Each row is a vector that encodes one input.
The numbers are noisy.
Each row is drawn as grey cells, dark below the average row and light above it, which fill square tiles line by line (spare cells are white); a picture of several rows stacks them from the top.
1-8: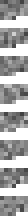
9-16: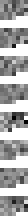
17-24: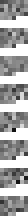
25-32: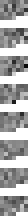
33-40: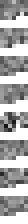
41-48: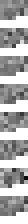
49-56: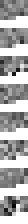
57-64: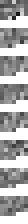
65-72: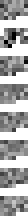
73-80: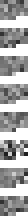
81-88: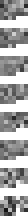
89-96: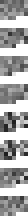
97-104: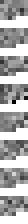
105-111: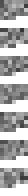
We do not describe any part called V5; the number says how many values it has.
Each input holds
a list of up to two items, each a true/false value and a value of V5.
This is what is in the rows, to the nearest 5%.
All of them are lists of up to two items, each a true/false value and a value of V5: about 5% are empty, 55% hold one and 40% two.
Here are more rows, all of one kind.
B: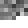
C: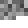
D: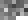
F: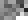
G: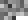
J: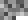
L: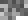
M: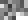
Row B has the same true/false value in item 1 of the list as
D and L.
